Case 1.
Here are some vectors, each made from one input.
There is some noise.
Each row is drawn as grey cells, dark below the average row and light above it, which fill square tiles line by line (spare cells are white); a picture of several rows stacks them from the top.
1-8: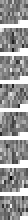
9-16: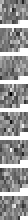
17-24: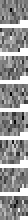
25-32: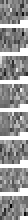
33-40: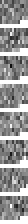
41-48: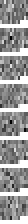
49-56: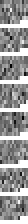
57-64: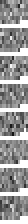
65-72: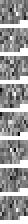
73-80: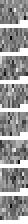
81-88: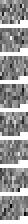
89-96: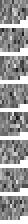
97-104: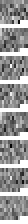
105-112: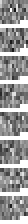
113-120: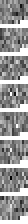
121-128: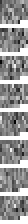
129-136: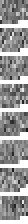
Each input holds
a node of an 11-node tree, together with either a node of an 11-node tree, or a node of a 13-node tree.
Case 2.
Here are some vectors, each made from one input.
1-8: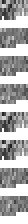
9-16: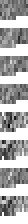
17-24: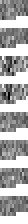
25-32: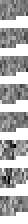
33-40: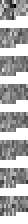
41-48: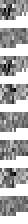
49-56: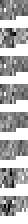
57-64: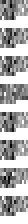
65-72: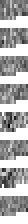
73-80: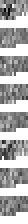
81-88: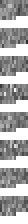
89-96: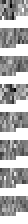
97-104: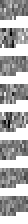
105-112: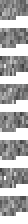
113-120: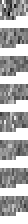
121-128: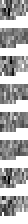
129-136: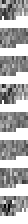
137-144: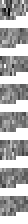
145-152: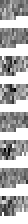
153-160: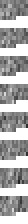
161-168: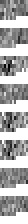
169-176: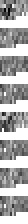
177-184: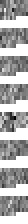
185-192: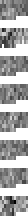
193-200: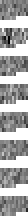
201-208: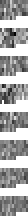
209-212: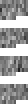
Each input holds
either a point on a 6-point circle, or one of 7 labels and a point on a 17-point line.
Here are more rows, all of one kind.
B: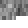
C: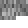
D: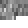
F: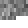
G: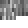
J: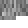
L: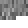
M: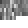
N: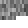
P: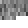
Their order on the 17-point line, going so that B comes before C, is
G, M, D, B, F, L, J, C, P, N.
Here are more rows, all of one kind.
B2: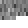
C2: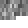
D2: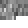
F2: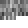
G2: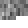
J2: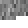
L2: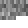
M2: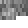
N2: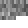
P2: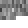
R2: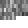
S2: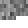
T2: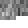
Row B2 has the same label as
F2, J2 and R2.
